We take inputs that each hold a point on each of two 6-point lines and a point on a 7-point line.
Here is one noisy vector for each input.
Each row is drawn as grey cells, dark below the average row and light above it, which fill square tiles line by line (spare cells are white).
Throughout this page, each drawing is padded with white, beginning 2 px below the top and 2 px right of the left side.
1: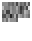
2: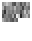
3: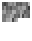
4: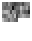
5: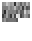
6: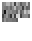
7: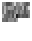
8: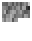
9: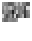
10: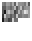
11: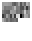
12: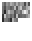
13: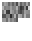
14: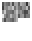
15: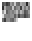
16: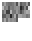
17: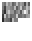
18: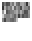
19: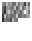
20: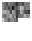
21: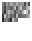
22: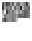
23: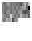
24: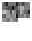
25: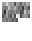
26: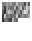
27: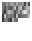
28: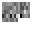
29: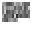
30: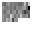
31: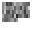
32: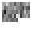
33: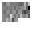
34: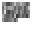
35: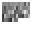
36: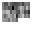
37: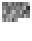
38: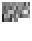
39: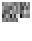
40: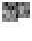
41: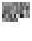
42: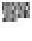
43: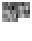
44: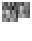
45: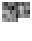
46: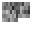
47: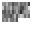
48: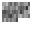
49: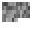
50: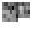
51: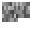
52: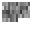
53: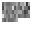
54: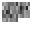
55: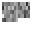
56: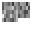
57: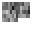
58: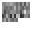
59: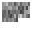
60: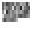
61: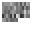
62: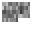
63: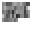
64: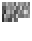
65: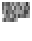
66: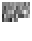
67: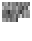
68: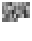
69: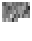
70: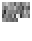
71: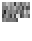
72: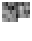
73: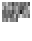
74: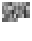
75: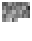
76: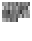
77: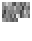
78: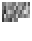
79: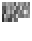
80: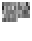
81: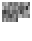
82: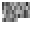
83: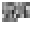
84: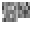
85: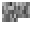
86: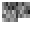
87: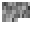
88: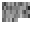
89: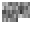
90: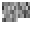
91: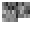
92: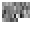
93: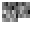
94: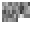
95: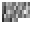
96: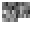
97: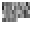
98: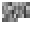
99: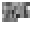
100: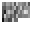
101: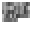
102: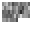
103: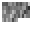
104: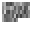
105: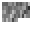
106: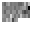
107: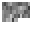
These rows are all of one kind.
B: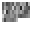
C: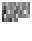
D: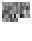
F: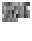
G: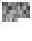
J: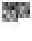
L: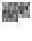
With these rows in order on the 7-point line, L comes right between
D and F.
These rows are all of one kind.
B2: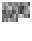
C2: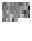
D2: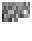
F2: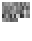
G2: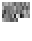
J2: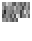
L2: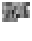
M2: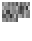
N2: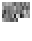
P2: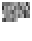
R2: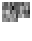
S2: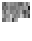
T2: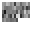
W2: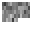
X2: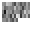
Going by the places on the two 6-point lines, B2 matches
C2, P2, R2 and S2.
